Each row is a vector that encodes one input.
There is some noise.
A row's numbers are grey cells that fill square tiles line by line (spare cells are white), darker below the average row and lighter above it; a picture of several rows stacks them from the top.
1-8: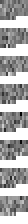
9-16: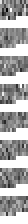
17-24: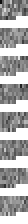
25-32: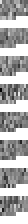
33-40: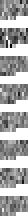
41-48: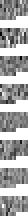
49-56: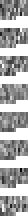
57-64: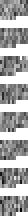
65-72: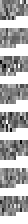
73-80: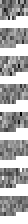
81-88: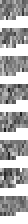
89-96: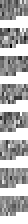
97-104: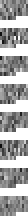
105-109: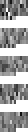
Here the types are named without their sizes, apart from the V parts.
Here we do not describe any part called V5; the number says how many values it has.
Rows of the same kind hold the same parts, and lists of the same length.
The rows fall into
4 kinds.
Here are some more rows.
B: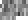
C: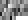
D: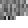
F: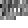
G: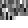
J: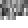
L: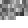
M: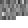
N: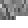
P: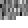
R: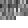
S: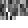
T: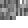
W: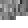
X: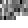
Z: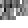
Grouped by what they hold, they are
B, C, J, L
D, M, N, W, X
F, P, R, T, Z
G, S

